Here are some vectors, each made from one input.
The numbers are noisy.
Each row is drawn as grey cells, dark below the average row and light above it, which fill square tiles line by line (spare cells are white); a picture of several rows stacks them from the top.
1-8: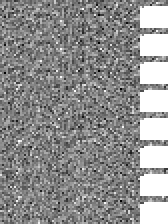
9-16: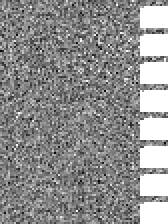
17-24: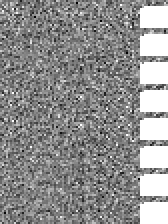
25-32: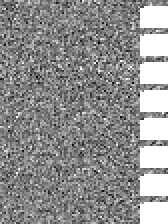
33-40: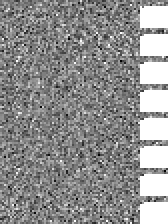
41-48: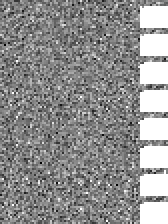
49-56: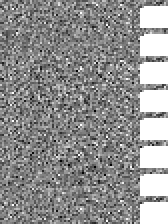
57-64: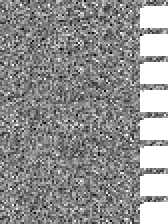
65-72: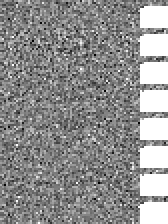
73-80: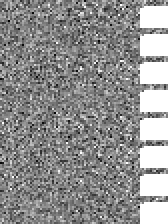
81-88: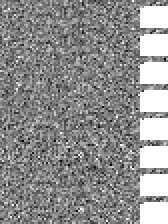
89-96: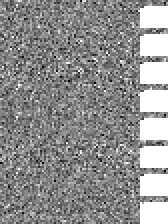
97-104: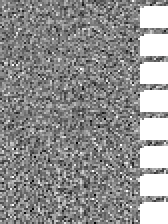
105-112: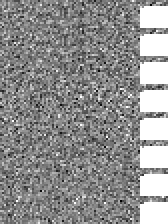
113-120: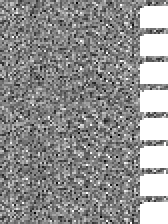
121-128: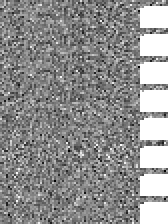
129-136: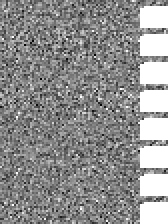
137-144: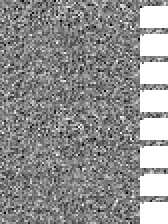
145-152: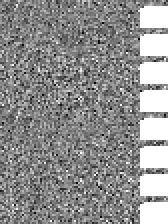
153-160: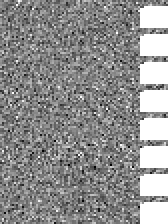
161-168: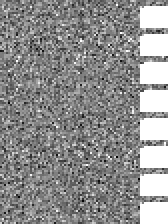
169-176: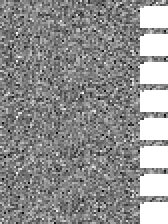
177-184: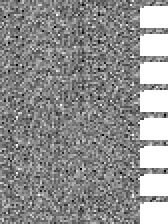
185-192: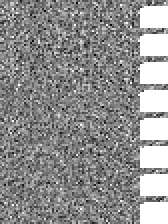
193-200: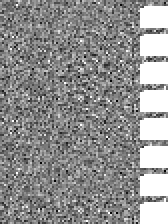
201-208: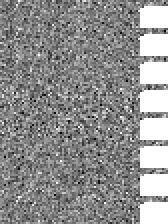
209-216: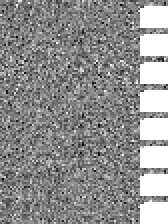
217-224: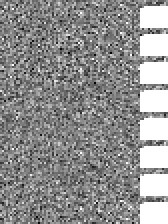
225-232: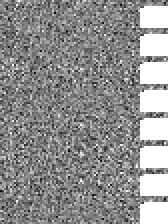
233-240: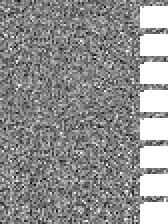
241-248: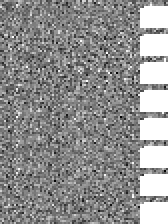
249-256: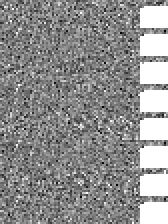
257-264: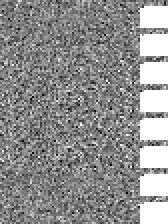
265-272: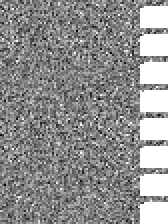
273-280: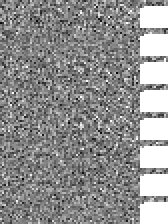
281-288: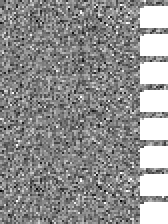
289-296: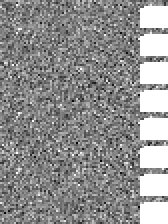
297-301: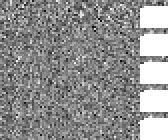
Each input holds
either a point on a 10-point circle and a true/false value, or one of 8 labels.
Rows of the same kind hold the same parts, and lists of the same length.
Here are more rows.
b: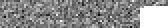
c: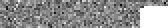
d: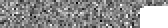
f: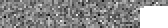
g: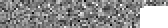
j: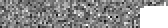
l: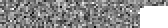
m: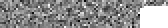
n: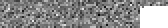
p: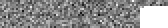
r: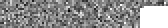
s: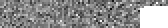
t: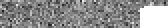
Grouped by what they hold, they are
b, c, f, n, p, s, t
d, g, j, l, m, r

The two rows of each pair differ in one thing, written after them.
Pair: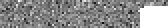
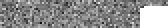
the place on the 10-point circle
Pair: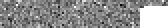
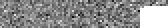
the true/false value
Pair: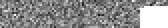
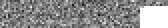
the place on the 10-point circle
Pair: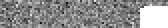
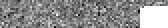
the true/false value
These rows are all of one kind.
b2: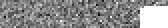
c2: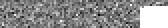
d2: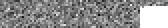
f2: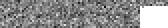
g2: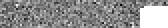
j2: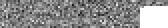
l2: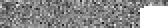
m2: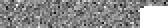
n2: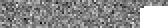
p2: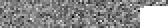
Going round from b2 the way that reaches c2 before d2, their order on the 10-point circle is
b2, c2, d2, f2, l2, n2, g2, j2, m2, p2.
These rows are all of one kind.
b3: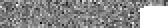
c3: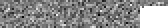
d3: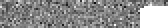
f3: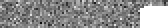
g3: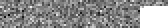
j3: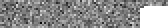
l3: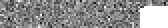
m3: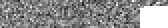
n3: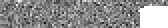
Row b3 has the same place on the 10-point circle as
d3, f3 and g3.
